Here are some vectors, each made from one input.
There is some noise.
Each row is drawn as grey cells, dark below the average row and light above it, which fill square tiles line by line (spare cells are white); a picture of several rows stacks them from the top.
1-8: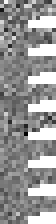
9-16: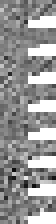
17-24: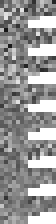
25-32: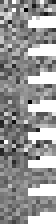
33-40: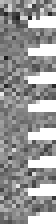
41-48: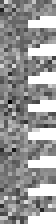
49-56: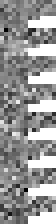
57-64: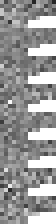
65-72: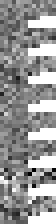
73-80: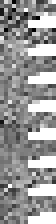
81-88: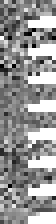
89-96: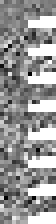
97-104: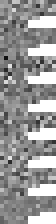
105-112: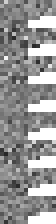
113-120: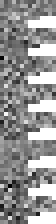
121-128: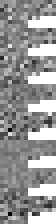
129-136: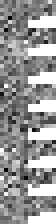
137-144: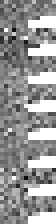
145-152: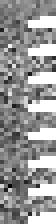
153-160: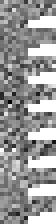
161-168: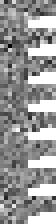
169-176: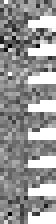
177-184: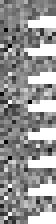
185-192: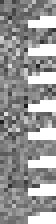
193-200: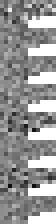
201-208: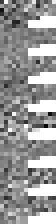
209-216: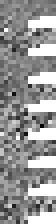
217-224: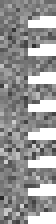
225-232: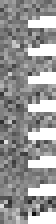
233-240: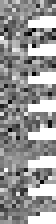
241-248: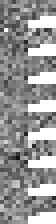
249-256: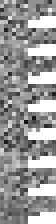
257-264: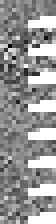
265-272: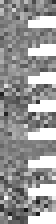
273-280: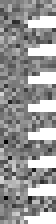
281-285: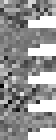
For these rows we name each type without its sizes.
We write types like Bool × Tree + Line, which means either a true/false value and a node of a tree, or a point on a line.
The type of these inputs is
List((Circle + Unit) × Line).
